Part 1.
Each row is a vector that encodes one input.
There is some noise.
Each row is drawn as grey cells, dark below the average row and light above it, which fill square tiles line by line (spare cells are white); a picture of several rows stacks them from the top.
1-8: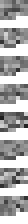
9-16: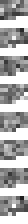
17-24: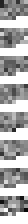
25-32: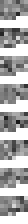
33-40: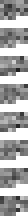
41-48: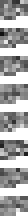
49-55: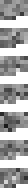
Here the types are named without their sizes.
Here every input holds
either a fixed value, or a point on each of two lines, or a node of a tree.
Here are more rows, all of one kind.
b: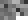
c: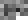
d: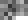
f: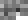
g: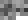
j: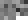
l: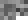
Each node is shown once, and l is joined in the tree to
c, d and j.
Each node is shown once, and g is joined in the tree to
d.
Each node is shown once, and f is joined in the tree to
c.
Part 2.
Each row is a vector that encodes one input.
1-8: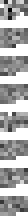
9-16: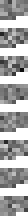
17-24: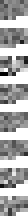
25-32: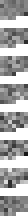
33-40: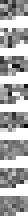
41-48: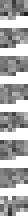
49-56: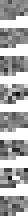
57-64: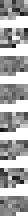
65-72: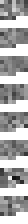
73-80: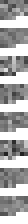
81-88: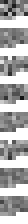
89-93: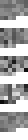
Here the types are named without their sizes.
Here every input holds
a list of points on a line.
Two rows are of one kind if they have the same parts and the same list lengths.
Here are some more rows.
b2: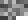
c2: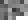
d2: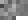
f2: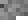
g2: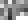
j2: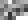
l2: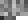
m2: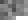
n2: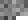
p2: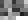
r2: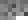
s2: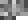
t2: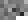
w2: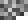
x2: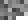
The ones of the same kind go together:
b2, c2, m2, n2, r2, x2
d2, f2, l2, p2, s2, t2, w2
g2, j2

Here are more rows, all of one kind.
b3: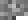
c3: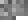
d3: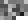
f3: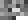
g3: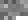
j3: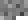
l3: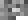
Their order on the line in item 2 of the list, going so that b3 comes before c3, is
g3, b3, f3, d3, j3, c3, l3.
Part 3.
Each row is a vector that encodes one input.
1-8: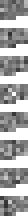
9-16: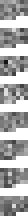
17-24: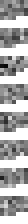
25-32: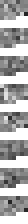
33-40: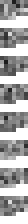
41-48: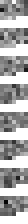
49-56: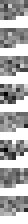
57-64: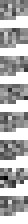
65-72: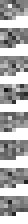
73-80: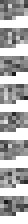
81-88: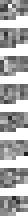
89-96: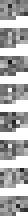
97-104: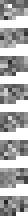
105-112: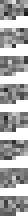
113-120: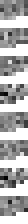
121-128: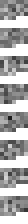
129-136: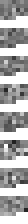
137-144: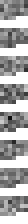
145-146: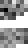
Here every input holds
either a fixed value, or a point on a 3-point line, a point on a 5-point line and a node of a 14-node tree.
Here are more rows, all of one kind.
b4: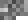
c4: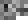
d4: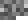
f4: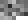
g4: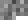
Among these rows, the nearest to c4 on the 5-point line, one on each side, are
d4 and g4.
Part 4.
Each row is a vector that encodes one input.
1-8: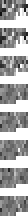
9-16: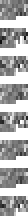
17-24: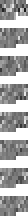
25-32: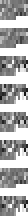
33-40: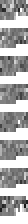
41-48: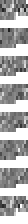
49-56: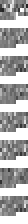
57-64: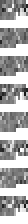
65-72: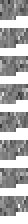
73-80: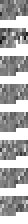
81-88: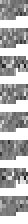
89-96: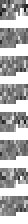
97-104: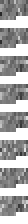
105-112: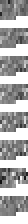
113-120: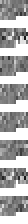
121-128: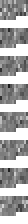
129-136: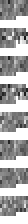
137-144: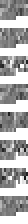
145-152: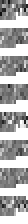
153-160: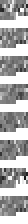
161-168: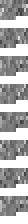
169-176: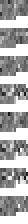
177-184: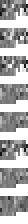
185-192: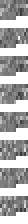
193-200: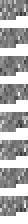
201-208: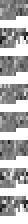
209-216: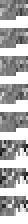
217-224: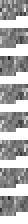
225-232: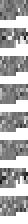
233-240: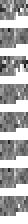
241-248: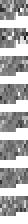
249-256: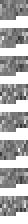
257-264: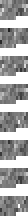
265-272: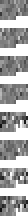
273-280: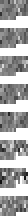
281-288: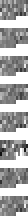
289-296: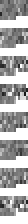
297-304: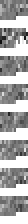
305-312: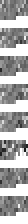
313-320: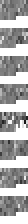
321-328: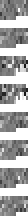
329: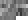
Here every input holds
a point on a 9-point line and a true/false value.
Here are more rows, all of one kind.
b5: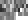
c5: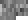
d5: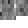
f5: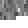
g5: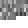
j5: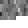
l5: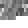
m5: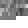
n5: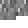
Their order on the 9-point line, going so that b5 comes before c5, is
g5, b5, l5, m5, c5, n5, f5, j5, d5.
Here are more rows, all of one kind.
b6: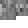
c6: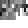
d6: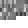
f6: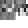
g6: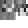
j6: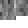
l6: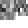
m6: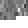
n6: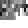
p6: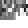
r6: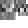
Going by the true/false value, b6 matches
d6, j6 and m6.
